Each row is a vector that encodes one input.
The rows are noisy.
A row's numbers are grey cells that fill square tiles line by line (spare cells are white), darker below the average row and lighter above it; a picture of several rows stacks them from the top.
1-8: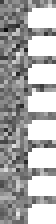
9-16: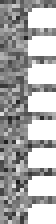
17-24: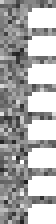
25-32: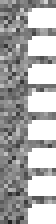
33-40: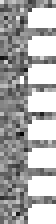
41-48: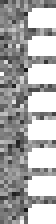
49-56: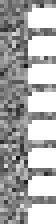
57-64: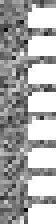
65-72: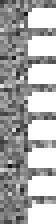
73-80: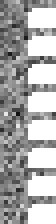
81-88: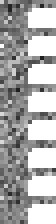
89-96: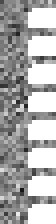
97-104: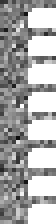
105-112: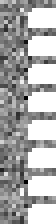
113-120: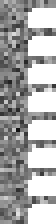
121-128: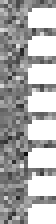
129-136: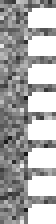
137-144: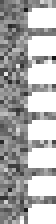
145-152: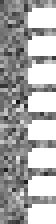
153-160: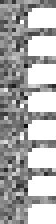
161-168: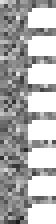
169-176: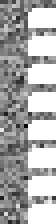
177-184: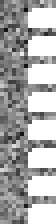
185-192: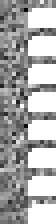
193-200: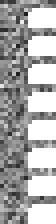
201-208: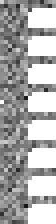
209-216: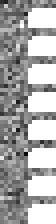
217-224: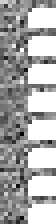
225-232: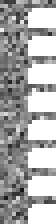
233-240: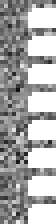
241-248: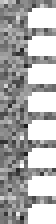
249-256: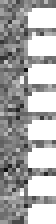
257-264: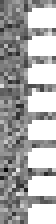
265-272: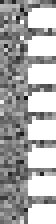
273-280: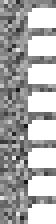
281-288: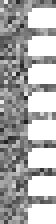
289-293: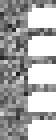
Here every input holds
either a point on a 6-point circle, or a point on a 13-point circle.
